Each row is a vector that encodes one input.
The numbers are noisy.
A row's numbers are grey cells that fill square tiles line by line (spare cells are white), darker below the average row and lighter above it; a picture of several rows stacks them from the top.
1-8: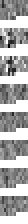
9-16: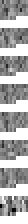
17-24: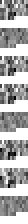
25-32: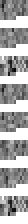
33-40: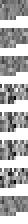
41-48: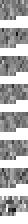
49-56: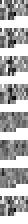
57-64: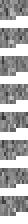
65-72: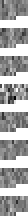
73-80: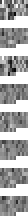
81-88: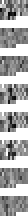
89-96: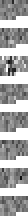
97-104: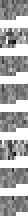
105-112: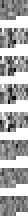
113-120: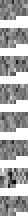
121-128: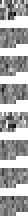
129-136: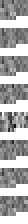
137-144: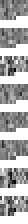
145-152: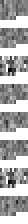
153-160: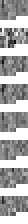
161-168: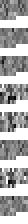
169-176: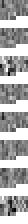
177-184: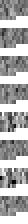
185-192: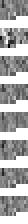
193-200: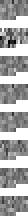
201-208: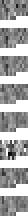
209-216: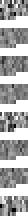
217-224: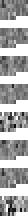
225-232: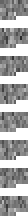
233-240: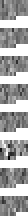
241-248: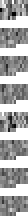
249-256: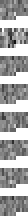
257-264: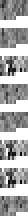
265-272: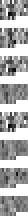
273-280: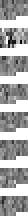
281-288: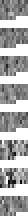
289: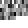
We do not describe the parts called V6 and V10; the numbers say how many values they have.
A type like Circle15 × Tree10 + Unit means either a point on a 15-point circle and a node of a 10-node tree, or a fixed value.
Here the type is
(Line8 + V6) × V10 + Tree11.
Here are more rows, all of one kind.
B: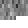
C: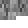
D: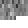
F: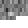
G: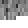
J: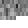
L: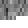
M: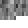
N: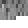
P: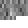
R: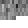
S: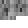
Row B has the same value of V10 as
D and P.
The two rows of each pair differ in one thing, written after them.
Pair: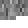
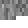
the value of V6
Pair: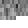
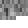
the value of V6
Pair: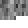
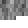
the value of V6
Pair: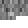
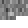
the value of V6
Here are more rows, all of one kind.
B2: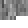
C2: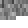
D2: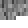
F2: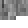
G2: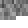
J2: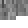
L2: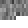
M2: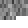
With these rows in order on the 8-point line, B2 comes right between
F2 and L2.
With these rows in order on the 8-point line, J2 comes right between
C2 and G2.
